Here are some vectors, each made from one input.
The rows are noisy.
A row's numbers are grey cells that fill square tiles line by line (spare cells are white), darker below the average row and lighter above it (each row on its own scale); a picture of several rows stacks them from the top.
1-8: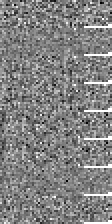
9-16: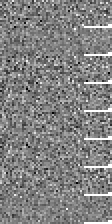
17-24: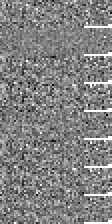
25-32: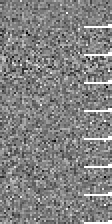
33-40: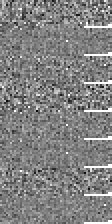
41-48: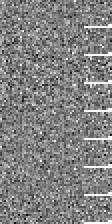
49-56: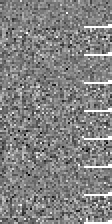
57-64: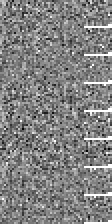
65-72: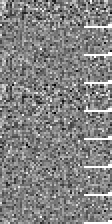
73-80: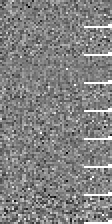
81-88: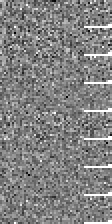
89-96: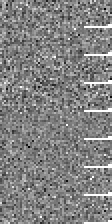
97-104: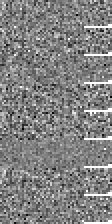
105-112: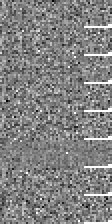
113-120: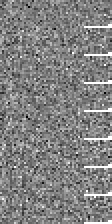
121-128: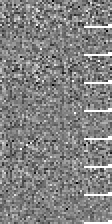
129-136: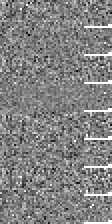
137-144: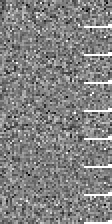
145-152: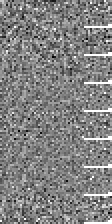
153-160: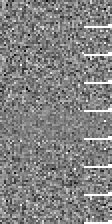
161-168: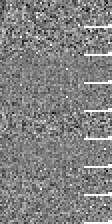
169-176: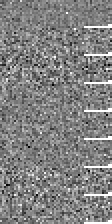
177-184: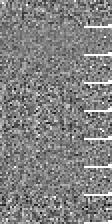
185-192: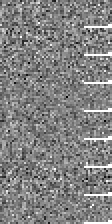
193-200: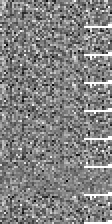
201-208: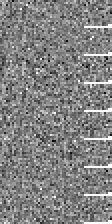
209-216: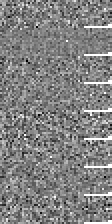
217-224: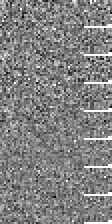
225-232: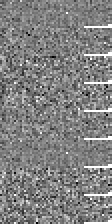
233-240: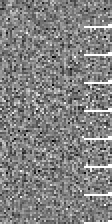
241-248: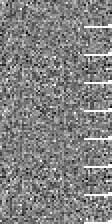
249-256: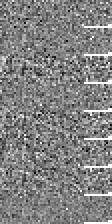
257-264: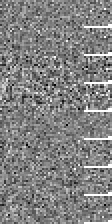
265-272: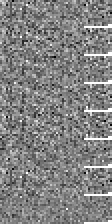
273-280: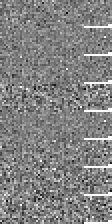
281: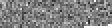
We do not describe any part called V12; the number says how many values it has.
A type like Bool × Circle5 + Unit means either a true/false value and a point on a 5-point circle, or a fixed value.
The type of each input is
Bool × Bool × Bool × Bool + (Label6 + Tree11) × V12.
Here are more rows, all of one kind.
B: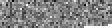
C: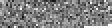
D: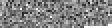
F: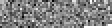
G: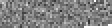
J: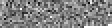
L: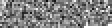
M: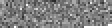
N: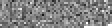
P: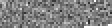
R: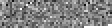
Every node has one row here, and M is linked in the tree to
J and L.
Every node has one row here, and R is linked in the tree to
J.
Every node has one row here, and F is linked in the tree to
L.
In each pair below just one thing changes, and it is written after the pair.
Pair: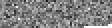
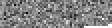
the value of V12
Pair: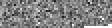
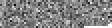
the label
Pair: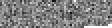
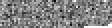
the value of V12
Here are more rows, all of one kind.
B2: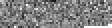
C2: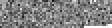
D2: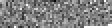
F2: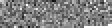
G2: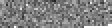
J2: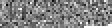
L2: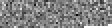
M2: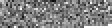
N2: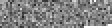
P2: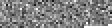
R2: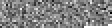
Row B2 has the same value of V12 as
D2, F2, G2 and M2.
